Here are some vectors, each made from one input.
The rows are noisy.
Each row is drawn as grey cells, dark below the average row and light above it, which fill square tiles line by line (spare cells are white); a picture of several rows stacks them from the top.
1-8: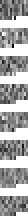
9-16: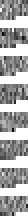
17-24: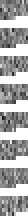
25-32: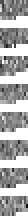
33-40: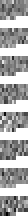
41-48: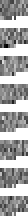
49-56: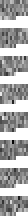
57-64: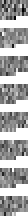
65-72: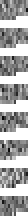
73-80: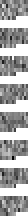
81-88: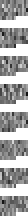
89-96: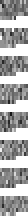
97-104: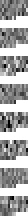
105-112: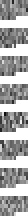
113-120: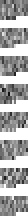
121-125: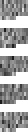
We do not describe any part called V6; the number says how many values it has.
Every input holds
three true/false values, together with either a point on an 8-point line, or a value of V6.
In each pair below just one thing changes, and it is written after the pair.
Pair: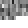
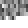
one of the three true/false values
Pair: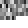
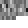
one of the three true/false values
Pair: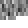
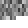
the value of V6
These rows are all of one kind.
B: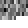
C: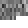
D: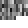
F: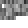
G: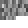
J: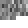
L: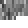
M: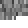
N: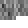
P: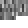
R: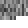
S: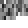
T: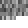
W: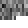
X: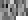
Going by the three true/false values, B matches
C, N, R and W.
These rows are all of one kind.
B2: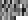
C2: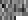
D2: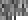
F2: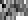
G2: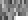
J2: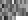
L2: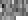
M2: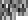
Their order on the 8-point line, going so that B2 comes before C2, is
B2, C2, F2, L2, M2, D2, G2, J2.
